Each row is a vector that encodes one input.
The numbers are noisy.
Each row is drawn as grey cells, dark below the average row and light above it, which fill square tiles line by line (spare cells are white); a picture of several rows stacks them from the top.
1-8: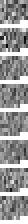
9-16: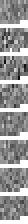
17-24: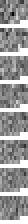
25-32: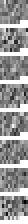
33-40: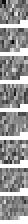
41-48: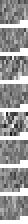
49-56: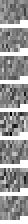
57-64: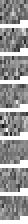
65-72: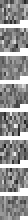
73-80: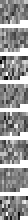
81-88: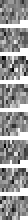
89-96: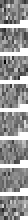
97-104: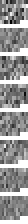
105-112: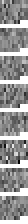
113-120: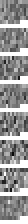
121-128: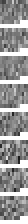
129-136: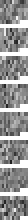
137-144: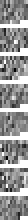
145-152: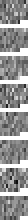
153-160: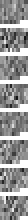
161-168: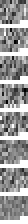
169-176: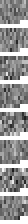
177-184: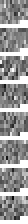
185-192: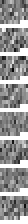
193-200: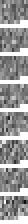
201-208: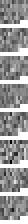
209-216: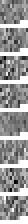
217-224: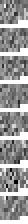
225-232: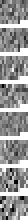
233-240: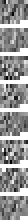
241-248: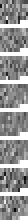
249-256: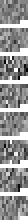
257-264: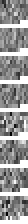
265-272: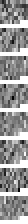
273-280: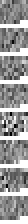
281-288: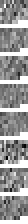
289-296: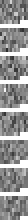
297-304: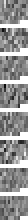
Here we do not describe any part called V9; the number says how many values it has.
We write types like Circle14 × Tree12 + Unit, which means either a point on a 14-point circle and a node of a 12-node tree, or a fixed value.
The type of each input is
Bool × (Line6 + Line8) + V9.
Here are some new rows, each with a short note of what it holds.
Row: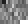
a value of V9
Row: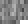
a value of V9
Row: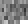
a point on a 6-point line and a true/false value
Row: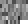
a point on an 8-point line and a true/false value
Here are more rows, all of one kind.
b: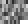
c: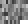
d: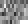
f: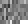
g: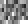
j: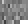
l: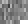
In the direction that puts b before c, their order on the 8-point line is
b, c, j, g, d, f, l.
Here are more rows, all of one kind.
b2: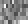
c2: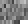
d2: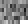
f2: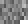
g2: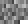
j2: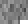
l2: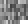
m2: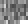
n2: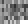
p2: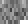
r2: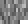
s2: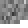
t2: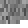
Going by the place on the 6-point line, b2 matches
f2 and j2.
